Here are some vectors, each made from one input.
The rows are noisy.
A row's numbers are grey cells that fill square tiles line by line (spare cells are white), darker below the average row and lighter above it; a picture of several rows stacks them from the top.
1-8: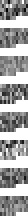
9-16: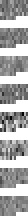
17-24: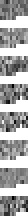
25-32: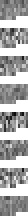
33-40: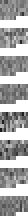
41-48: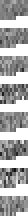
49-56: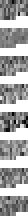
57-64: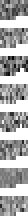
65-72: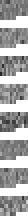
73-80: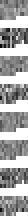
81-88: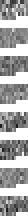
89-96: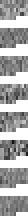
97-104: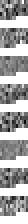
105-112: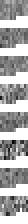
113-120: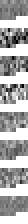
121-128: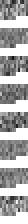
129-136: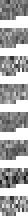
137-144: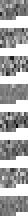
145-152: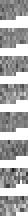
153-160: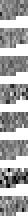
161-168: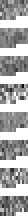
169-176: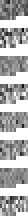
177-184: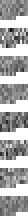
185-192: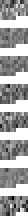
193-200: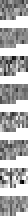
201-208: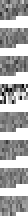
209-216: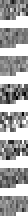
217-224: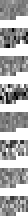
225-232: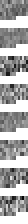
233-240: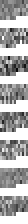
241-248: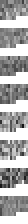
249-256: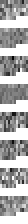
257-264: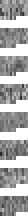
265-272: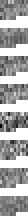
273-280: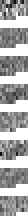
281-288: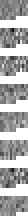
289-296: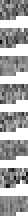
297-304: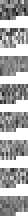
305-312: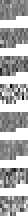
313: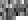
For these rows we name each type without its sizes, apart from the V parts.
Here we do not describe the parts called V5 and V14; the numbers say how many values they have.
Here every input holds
either a point on a line and a value of V14, or a true/false value and a value of V5.
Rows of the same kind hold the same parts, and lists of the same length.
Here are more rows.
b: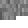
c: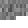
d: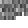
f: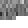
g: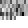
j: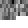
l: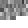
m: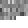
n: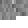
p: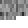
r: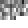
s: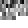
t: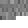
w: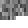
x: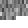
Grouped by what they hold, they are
b, c, d, f, g, l, m, n, p, r, t, w, x
j, s

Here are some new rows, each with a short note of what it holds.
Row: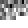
a point on a line and a value of V14
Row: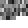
a true/false value and a value of V5
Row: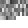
a true/false value and a value of V5
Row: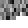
a true/false value and a value of V5
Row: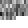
a point on a line and a value of V14
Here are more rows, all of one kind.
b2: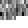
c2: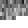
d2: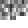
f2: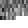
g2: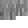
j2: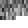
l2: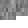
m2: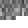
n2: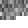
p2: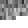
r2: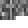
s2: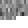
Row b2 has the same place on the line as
f2, j2, p2 and r2.
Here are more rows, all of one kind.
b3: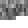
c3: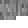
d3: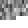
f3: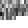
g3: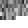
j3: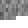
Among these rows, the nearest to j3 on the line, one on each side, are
c3 and g3.
